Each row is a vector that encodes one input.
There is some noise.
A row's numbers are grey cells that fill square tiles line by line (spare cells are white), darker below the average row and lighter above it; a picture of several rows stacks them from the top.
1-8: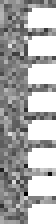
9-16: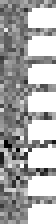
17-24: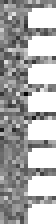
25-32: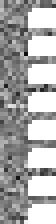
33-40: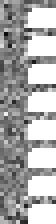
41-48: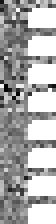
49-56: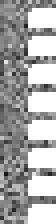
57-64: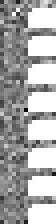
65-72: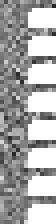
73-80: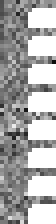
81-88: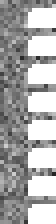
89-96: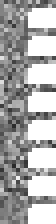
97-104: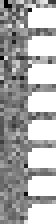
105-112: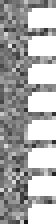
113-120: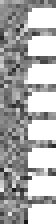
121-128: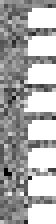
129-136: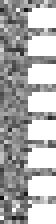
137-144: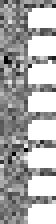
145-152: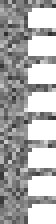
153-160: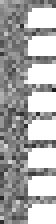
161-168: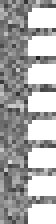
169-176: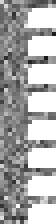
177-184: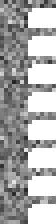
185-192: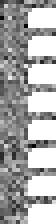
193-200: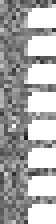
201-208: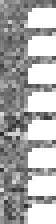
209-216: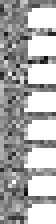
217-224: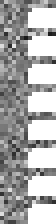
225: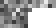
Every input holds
a list of up to three points on a 5-point line.
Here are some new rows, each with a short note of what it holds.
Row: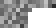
a list of one item
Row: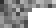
a list of two items
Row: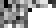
the empty list
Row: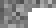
a list of two items
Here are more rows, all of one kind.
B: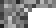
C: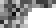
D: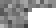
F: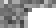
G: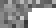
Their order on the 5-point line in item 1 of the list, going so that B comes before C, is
G, D, B, F, C.
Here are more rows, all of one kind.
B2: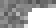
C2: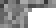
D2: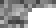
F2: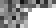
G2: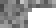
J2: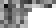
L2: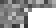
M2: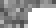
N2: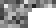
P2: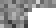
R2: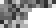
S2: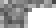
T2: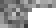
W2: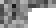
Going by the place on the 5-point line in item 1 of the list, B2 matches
D2, F2 and J2.
